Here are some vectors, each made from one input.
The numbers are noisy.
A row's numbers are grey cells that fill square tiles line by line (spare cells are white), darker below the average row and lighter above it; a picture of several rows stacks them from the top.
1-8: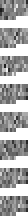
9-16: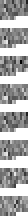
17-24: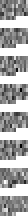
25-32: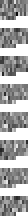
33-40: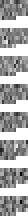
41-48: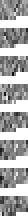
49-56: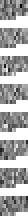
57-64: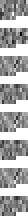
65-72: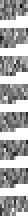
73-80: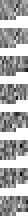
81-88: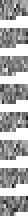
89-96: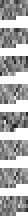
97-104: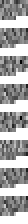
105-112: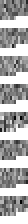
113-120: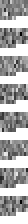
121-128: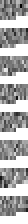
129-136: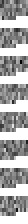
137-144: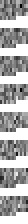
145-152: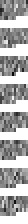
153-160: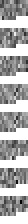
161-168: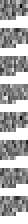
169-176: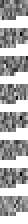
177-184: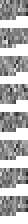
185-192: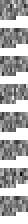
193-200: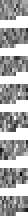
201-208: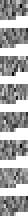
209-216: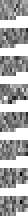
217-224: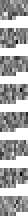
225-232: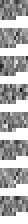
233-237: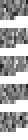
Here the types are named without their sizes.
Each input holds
a label.
